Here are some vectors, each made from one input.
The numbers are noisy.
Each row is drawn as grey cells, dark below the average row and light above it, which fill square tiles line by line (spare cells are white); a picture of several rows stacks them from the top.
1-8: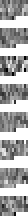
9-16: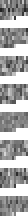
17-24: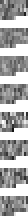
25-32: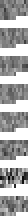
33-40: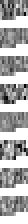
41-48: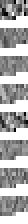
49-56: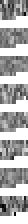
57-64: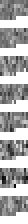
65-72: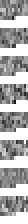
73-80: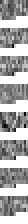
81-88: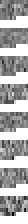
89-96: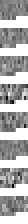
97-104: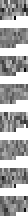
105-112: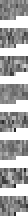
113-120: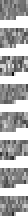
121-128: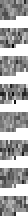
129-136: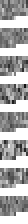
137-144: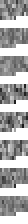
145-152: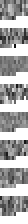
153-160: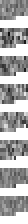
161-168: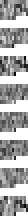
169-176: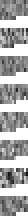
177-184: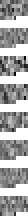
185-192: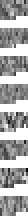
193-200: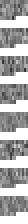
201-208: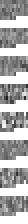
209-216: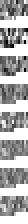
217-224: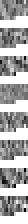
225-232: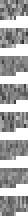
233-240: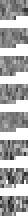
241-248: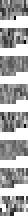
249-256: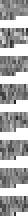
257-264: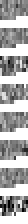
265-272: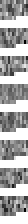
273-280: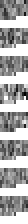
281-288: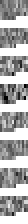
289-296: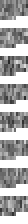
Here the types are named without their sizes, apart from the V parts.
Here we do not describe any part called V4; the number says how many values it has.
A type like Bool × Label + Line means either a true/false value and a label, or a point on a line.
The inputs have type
Bool × Bool × Bool × V4 + List(Circle) + Tree.
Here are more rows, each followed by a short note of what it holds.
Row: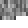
three true/false values and a value of V4
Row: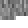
a list of one item
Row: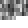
a list of one item
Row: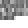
a node of a tree
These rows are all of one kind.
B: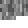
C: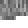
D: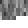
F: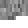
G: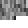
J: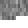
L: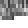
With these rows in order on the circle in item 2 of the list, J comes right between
B and F.
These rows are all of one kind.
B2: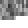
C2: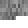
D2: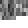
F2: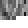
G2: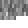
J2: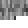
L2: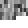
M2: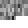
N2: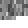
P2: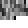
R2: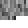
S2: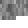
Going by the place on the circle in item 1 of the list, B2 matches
G2 and P2.
